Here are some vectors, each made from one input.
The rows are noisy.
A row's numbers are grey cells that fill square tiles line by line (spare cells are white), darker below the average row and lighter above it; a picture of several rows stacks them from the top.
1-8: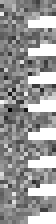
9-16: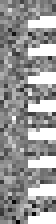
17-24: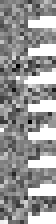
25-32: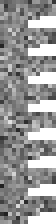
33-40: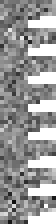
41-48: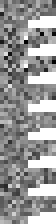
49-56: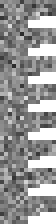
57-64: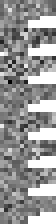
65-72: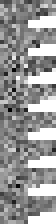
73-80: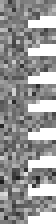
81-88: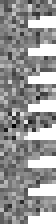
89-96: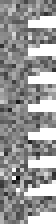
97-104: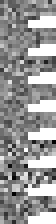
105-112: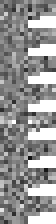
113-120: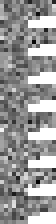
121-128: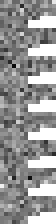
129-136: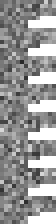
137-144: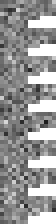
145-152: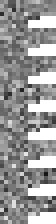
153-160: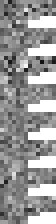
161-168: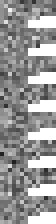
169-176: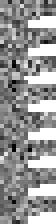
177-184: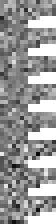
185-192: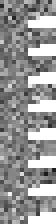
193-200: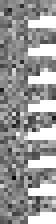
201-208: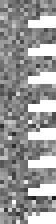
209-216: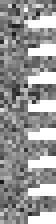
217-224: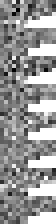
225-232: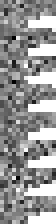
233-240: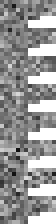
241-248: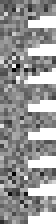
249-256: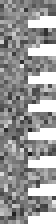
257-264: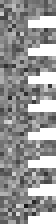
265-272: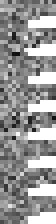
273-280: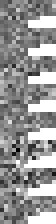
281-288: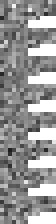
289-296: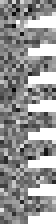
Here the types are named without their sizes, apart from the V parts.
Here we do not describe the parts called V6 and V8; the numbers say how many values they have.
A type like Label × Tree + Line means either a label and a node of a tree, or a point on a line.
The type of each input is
Bool × (Line + V8) + V6.
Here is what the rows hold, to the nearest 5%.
About 85% of them hold a true/false value, together with either a point on a line, or a value of V8. The rest hold a value of V6.
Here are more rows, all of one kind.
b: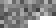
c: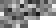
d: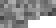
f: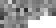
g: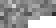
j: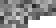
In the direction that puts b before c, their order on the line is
f, b, j, g, c, d.
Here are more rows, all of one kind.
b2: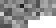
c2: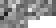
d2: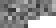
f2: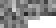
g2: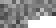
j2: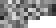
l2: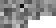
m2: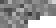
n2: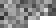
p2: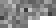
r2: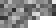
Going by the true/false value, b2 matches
d2, l2 and m2.
